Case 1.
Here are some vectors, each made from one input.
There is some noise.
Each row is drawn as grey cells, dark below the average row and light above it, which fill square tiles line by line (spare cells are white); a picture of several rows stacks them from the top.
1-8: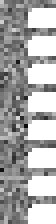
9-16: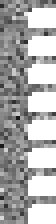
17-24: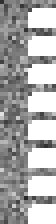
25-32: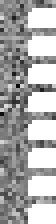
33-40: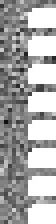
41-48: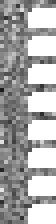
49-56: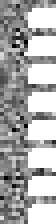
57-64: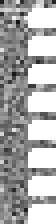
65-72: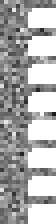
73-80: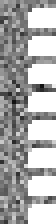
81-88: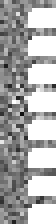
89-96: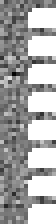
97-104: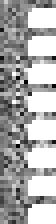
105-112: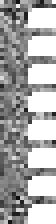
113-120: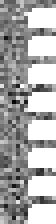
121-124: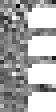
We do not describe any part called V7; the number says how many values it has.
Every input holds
a value of V7, together with either a point on a 12-point line, or three true/false values.
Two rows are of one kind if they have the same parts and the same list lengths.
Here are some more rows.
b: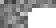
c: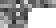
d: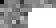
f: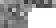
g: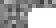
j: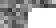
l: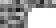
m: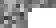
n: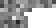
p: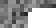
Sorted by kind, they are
b, d, n, p
c, f, g, j, l, m

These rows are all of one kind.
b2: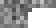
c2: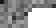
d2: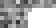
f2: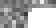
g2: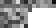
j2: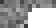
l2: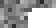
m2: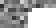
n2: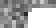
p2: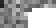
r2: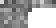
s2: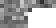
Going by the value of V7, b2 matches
f2, m2, n2 and r2.
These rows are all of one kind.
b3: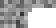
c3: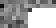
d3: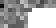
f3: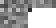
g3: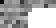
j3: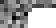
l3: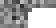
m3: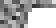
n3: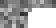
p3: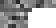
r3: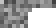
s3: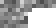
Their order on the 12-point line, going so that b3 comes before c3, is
m3, b3, g3, n3, j3, l3, f3, r3, p3, c3, d3, s3.
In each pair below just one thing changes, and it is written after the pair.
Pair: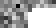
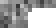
one of the three true/false values
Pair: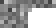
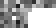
the value of V7
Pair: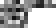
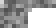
one of the three true/false values
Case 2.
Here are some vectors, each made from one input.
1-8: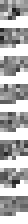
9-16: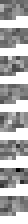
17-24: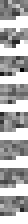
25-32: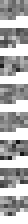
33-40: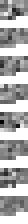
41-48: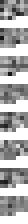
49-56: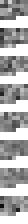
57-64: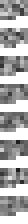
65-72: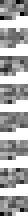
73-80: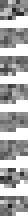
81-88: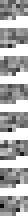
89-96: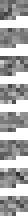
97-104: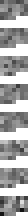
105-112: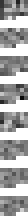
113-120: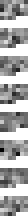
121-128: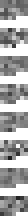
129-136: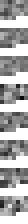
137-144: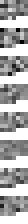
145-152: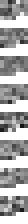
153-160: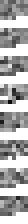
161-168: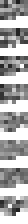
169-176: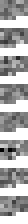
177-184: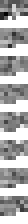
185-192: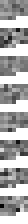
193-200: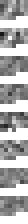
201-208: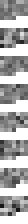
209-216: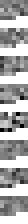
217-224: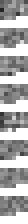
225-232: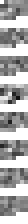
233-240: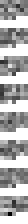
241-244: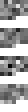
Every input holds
either a point on an 8-point line, or a list of up to two points on an 8-point circle.
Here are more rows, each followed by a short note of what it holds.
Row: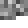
a point on an 8-point line
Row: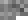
a list of two items
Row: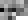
the empty list
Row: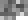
a list of one item
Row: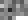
a list of two items
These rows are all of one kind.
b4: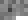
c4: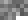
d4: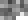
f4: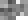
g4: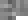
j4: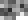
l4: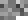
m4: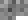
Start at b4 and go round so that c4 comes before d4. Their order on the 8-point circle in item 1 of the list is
b4, m4, c4, j4, d4, g4, f4, l4.
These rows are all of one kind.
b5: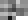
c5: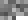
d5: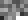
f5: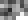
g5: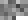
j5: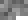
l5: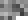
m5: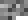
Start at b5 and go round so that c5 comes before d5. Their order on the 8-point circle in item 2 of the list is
b5, j5, f5, l5, m5, c5, g5, d5.
